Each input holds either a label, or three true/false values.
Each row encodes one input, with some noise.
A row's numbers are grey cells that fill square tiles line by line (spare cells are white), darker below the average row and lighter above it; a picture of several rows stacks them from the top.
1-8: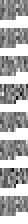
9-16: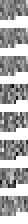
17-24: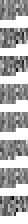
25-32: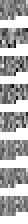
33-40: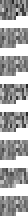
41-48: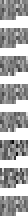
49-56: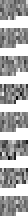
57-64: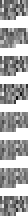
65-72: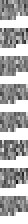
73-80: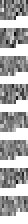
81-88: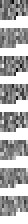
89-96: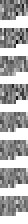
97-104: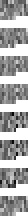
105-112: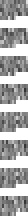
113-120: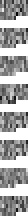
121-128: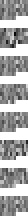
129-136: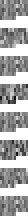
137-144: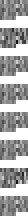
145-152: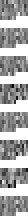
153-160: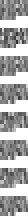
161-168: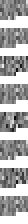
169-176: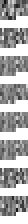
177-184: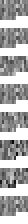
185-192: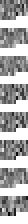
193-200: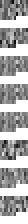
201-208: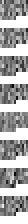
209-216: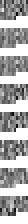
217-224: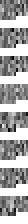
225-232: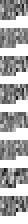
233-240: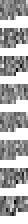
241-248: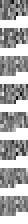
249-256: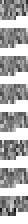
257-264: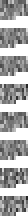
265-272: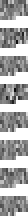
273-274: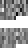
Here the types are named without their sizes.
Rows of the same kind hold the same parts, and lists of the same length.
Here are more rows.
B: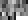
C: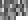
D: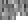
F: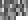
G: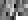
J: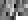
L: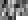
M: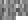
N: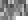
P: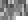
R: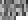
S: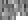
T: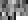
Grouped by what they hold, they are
B, D, G, J, L, M, N, P, S, T
C, F, R

